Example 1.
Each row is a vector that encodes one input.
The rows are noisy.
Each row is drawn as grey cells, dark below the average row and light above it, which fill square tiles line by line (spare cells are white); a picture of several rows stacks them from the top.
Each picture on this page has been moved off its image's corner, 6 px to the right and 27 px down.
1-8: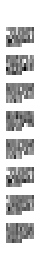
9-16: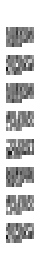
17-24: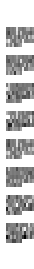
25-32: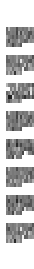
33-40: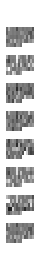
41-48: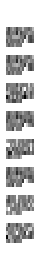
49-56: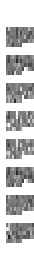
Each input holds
a node of a 12-node tree.
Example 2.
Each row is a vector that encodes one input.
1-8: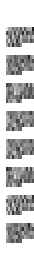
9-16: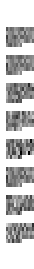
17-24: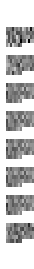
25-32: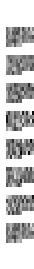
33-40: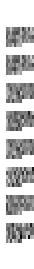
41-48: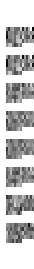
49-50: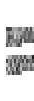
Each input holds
a node of an 8-node tree.
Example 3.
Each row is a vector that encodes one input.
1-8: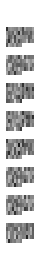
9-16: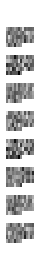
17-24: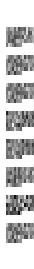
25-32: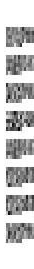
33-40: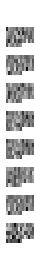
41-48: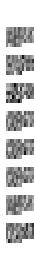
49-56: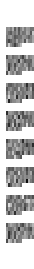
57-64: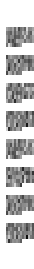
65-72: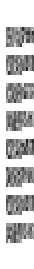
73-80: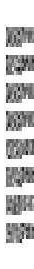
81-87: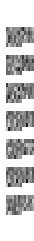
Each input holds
either a point on a 5-point circle, or a fixed value.
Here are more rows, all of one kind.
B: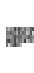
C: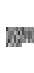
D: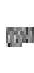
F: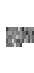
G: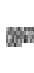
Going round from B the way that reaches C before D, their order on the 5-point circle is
B, C, F, D, G.
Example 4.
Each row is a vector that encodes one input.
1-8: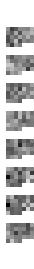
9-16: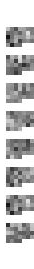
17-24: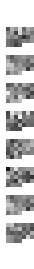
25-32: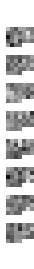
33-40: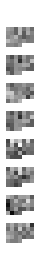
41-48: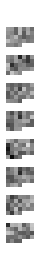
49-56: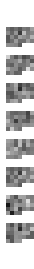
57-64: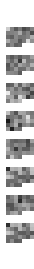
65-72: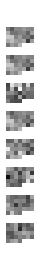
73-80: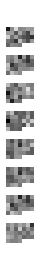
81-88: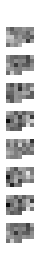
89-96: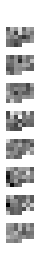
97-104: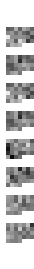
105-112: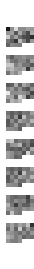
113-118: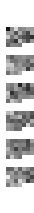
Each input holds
a point on a 4-point line and a point on a 5-point line.
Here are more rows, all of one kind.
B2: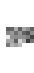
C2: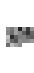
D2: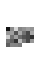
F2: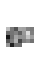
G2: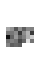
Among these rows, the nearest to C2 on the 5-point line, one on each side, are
B2 and G2.
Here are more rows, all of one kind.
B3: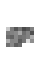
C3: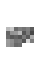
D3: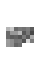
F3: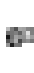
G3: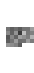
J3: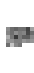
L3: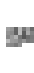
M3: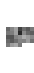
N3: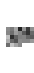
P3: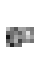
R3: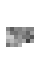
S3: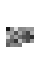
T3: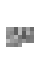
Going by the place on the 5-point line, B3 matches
C3, D3, J3 and N3.
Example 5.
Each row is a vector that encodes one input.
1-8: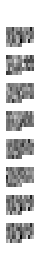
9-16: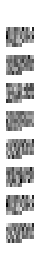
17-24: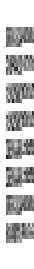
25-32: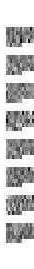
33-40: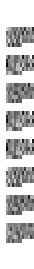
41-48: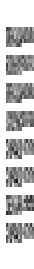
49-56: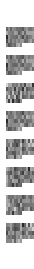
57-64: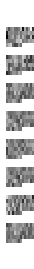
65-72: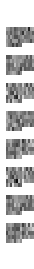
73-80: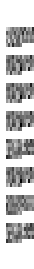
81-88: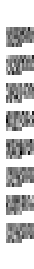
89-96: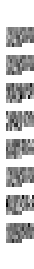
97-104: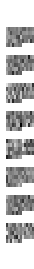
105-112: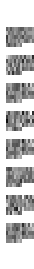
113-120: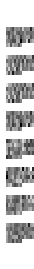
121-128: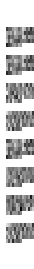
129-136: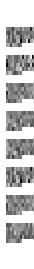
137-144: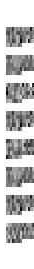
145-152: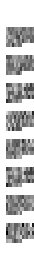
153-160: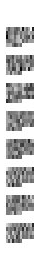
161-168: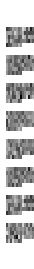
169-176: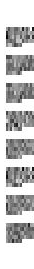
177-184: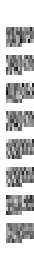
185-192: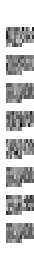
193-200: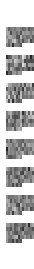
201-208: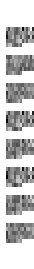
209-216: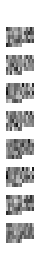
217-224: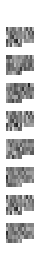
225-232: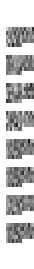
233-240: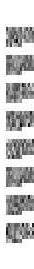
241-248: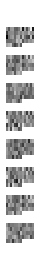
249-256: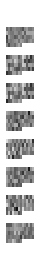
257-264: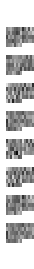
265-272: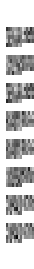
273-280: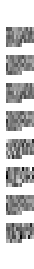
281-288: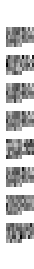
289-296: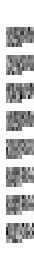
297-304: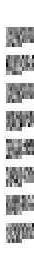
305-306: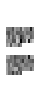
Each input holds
a node of a 10-node tree.
